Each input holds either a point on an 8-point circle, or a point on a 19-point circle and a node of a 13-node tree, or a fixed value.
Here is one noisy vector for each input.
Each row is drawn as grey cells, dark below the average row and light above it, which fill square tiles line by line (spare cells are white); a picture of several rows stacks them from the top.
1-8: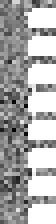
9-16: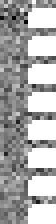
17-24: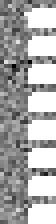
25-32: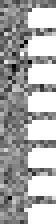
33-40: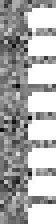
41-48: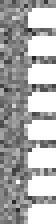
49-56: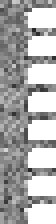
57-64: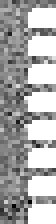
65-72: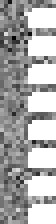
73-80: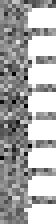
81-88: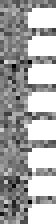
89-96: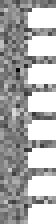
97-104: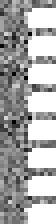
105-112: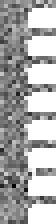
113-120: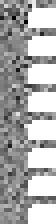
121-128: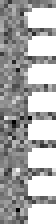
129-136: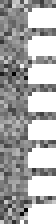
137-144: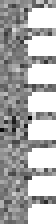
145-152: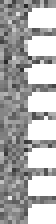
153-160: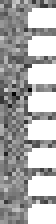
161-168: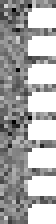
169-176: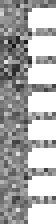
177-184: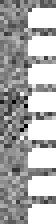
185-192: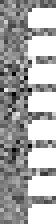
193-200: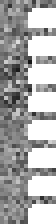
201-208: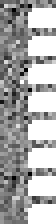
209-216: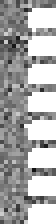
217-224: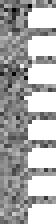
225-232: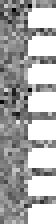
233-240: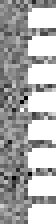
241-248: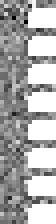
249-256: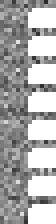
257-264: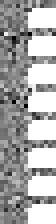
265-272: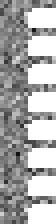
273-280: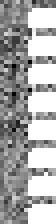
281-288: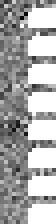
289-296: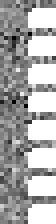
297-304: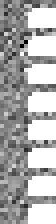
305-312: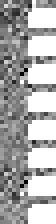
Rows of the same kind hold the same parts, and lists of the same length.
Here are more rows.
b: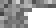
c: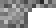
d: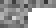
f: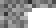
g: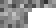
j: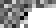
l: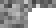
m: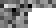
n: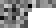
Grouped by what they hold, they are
b, c, d, f, g, l
j
m, n

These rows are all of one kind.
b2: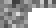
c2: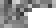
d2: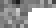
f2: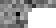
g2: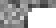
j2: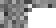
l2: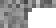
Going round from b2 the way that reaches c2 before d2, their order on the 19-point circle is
b2, f2, j2, c2, l2, g2, d2.
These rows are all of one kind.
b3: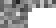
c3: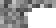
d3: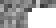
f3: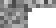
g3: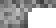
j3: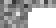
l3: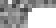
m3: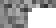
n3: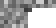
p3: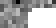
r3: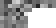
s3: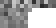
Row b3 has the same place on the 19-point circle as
f3, j3 and n3.
